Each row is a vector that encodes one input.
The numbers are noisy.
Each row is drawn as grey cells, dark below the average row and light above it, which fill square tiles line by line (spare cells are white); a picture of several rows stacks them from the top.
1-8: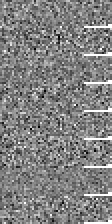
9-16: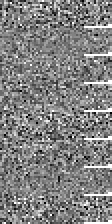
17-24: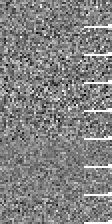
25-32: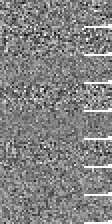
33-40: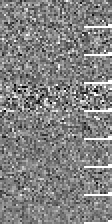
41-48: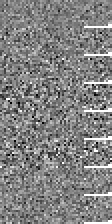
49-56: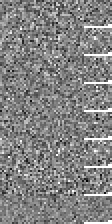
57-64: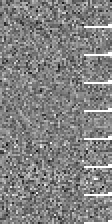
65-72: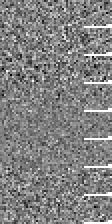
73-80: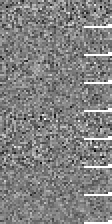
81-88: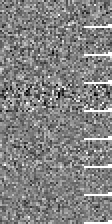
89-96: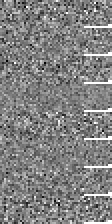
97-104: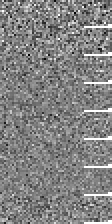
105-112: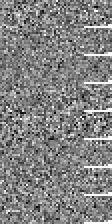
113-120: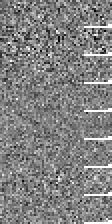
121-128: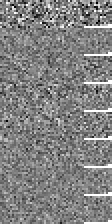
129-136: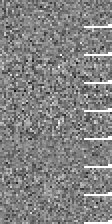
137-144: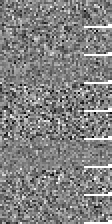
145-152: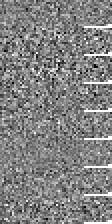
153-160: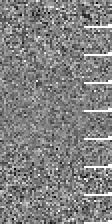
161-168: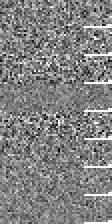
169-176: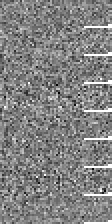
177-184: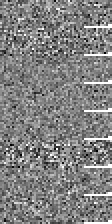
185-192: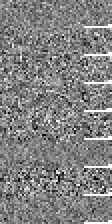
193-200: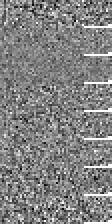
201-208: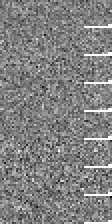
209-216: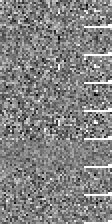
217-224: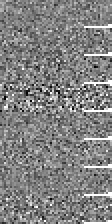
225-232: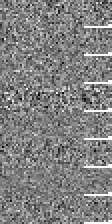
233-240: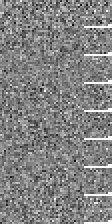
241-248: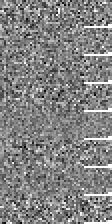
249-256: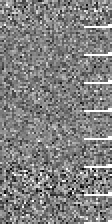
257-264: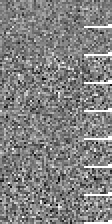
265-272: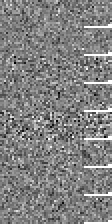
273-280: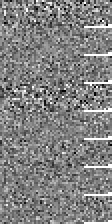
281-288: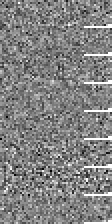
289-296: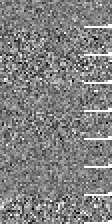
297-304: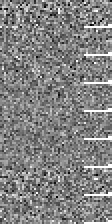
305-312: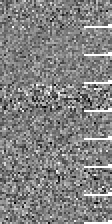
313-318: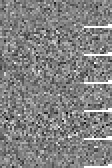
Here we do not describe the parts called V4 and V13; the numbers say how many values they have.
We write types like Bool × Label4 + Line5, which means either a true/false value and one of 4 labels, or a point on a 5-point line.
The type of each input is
(Circle14 + V13) × Line6 + V4.
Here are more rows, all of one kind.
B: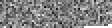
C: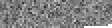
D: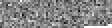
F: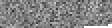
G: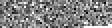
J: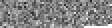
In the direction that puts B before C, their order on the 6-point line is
F, G, D, J, B, C.
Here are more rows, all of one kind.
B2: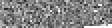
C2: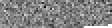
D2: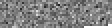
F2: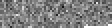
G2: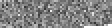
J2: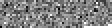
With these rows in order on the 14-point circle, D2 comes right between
B2 and J2.
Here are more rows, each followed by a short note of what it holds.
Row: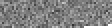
a point on a 14-point circle and a point on a 6-point line
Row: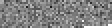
a point on a 14-point circle and a point on a 6-point line
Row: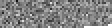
a point on a 14-point circle and a point on a 6-point line
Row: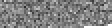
a point on a 6-point line and a value of V13
